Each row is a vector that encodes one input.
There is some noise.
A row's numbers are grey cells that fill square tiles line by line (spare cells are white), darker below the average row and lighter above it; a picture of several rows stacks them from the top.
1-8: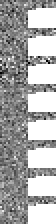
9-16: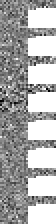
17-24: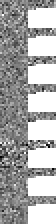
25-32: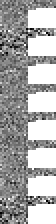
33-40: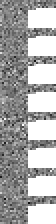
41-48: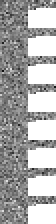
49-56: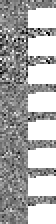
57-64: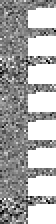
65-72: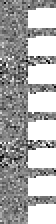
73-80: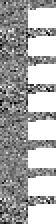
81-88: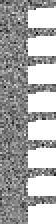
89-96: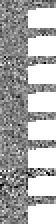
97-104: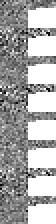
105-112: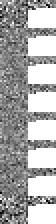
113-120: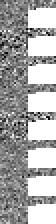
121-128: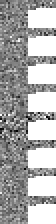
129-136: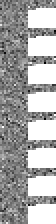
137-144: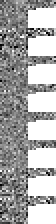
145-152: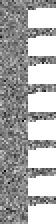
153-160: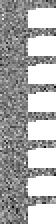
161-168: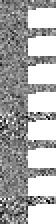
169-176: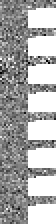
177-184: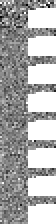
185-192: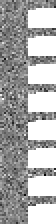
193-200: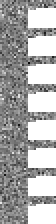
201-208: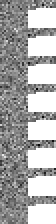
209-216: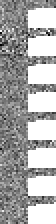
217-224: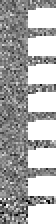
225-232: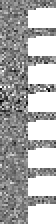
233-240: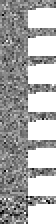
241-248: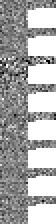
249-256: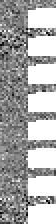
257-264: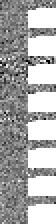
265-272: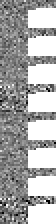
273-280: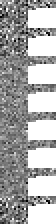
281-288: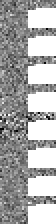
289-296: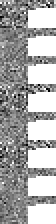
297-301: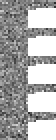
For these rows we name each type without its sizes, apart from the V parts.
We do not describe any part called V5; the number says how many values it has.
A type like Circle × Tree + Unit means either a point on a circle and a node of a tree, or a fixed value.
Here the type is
(Bool × Bool × Bool + Circle) × V5 + Tree.
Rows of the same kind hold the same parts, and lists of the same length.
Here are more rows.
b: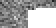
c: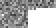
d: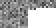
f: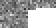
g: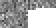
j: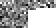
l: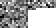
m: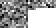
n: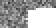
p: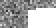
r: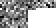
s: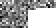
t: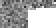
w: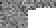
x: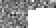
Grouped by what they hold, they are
b, f, g, n, p, t
c, d, w, x
j, l, m, r, s

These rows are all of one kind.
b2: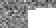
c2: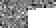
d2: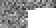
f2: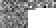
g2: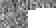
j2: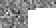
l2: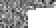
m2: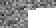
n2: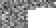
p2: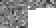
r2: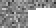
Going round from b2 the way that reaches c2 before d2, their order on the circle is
b2, m2, p2, c2, f2, l2, j2, g2, d2, r2, n2.
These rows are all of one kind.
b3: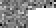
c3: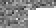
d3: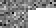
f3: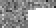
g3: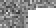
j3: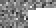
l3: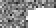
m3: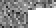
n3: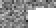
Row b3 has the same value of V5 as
f3, l3 and n3.
